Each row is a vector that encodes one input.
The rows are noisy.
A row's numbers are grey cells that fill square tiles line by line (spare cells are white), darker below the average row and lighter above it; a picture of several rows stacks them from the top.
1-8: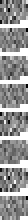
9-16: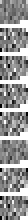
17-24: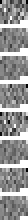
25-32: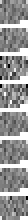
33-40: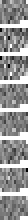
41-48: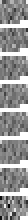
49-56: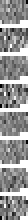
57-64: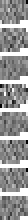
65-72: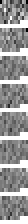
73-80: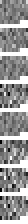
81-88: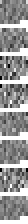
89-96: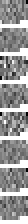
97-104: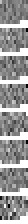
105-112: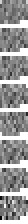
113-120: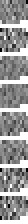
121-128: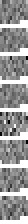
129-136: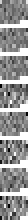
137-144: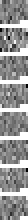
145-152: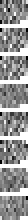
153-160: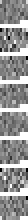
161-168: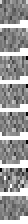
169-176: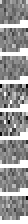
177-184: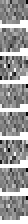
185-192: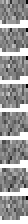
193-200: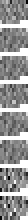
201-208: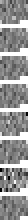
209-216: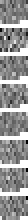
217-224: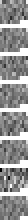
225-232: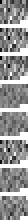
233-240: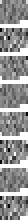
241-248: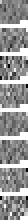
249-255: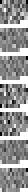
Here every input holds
a point on an 8-point line and a true/false value.
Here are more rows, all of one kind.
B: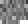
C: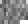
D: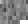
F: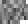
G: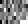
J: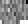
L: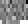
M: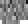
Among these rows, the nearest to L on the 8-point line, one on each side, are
J and M.
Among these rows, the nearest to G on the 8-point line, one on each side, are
C and F.
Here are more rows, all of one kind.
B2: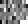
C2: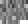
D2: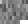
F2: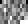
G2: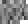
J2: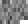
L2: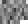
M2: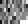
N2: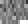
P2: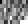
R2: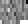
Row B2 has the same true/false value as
F2, M2 and P2.
